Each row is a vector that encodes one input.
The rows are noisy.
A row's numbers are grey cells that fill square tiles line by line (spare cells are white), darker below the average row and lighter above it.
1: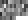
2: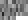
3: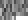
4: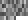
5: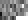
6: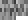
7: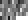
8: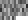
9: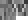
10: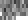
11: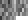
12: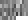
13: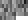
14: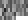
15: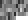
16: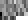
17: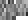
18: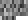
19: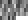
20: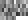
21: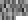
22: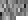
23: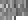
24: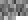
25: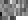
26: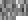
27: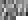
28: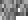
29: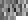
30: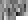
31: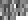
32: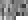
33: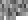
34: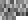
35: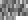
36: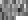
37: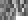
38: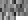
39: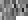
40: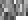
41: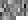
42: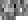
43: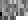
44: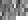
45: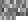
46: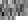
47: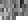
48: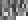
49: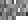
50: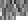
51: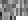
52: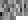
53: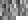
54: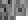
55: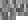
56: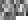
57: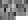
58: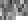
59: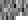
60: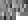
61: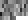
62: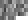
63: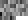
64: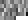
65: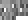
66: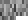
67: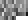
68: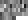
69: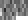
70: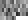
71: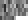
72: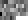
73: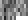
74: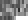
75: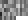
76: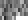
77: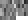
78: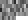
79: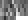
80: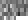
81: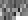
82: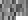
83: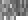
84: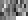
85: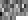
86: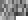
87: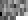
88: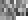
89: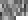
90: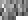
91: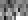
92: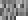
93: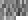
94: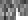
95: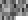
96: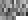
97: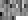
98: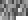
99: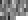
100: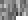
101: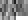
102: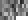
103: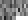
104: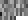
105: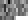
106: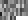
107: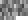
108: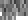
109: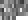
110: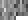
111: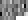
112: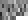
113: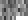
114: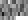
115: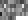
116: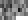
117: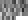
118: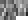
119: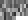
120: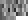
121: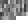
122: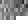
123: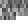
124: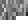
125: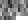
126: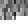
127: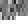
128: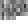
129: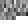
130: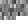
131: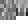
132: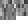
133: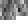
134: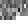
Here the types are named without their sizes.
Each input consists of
a node of each of two trees and a true/false value.
